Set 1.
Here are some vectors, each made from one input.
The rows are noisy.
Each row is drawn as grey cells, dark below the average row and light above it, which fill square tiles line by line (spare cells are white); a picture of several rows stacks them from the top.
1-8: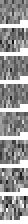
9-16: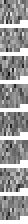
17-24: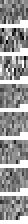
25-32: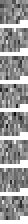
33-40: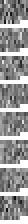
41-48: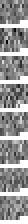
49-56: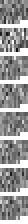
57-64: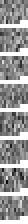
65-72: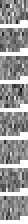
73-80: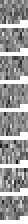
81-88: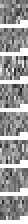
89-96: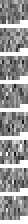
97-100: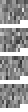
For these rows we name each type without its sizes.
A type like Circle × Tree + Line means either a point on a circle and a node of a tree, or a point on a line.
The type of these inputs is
Bool × Bool × Bool × Bool.
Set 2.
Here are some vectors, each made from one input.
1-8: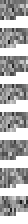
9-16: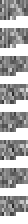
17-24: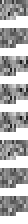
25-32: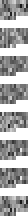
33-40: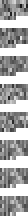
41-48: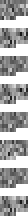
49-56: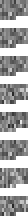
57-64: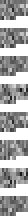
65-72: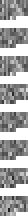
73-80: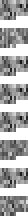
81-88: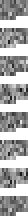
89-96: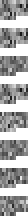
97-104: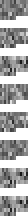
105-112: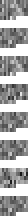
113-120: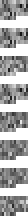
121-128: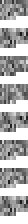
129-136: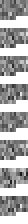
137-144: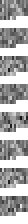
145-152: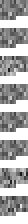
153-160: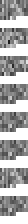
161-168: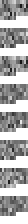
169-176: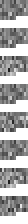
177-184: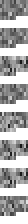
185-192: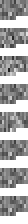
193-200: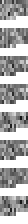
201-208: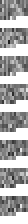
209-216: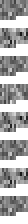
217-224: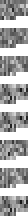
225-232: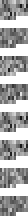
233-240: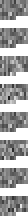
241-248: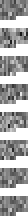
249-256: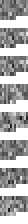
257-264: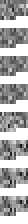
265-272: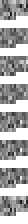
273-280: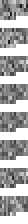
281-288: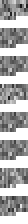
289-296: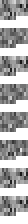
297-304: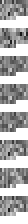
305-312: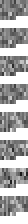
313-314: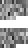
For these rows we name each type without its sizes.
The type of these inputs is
Line.
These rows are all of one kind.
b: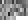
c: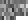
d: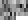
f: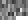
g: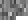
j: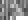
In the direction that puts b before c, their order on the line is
d, j, b, f, g, c.
